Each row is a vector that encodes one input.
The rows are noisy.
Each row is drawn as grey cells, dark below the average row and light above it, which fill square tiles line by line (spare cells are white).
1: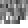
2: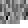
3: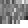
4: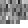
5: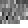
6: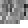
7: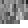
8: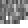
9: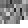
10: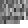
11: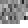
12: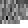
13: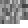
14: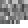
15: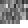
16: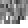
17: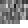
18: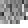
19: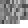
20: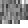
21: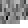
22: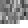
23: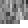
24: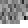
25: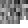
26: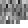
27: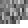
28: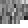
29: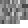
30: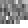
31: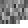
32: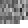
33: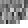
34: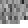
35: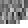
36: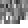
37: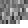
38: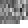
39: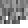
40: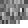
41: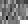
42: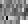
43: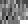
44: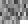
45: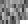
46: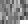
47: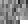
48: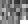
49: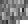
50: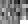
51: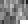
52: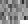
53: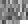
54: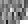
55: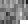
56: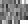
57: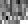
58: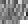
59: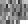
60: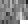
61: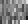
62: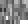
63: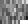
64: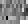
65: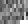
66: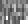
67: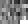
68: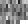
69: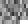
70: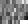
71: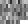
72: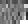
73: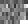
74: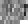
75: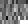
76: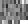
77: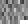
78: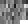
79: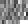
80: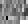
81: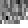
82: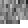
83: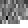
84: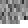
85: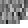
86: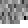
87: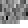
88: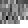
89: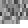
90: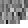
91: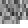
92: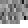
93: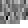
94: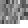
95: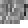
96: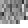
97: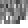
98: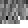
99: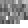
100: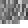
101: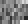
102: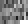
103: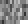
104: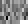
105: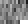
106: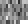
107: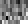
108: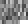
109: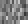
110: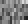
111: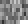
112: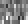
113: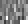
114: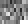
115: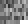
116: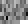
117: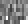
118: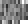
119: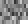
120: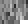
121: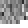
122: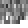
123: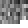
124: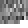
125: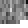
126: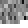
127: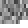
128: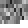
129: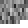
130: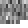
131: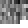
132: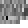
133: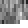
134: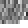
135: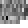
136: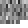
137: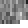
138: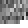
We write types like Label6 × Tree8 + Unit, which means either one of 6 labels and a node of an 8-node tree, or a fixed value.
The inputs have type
Label12 × (Line3 × Line5 + Unit).
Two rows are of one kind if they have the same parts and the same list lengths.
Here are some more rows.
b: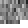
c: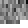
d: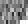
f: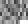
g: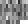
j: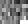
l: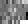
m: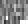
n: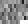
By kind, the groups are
b, c, d, f, g, j
l, m, n

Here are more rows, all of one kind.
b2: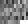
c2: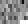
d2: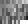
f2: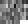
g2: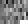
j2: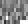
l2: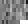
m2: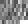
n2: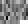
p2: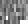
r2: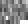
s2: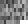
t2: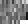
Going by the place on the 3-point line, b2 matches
g2, l2, r2 and t2.
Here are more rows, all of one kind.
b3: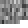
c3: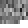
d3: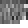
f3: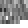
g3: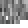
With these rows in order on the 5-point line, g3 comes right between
c3 and d3.
